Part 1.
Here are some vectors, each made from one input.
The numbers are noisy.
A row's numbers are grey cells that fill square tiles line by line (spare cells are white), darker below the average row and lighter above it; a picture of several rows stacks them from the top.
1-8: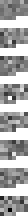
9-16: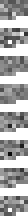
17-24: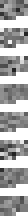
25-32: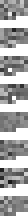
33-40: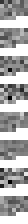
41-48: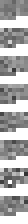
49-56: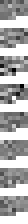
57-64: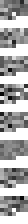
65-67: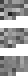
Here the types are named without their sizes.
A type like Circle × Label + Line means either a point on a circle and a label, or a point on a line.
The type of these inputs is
(Bool × Bool × Bool × Bool + Unit) × Line.
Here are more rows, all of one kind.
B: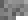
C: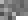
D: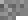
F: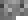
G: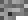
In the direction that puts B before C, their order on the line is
B, F, G, D, C.
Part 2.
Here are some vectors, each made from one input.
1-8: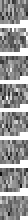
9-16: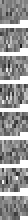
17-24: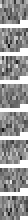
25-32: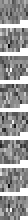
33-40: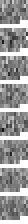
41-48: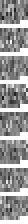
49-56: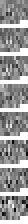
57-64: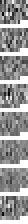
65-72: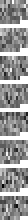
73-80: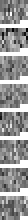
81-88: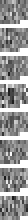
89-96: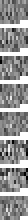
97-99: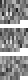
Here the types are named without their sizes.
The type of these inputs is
Line + Tree.
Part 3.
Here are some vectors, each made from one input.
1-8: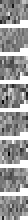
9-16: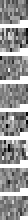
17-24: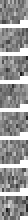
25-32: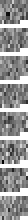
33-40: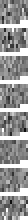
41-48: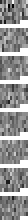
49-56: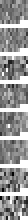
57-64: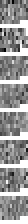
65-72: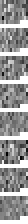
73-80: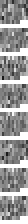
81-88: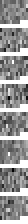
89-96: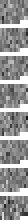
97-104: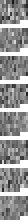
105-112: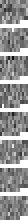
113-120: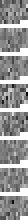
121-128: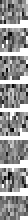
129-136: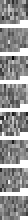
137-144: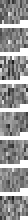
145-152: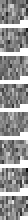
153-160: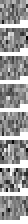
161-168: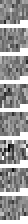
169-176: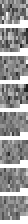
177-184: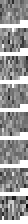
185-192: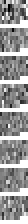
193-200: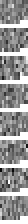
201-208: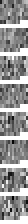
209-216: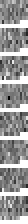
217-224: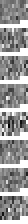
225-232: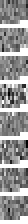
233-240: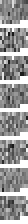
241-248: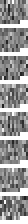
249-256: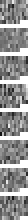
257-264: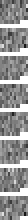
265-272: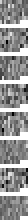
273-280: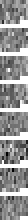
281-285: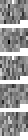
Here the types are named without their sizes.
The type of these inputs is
Circle × Tree + Unit.
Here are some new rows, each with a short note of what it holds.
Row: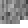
a point on a circle and a node of a tree
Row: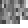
a point on a circle and a node of a tree
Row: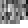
a point on a circle and a node of a tree
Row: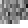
a point on a circle and a node of a tree
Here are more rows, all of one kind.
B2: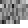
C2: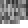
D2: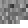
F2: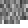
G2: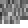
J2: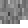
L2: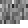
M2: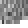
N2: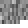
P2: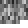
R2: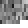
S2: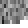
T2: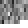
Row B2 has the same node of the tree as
S2 and T2.
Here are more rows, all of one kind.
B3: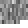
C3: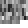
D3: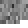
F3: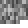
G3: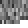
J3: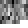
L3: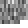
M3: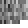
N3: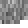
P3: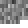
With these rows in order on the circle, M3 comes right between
C3 and P3.
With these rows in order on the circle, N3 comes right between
B3 and L3.
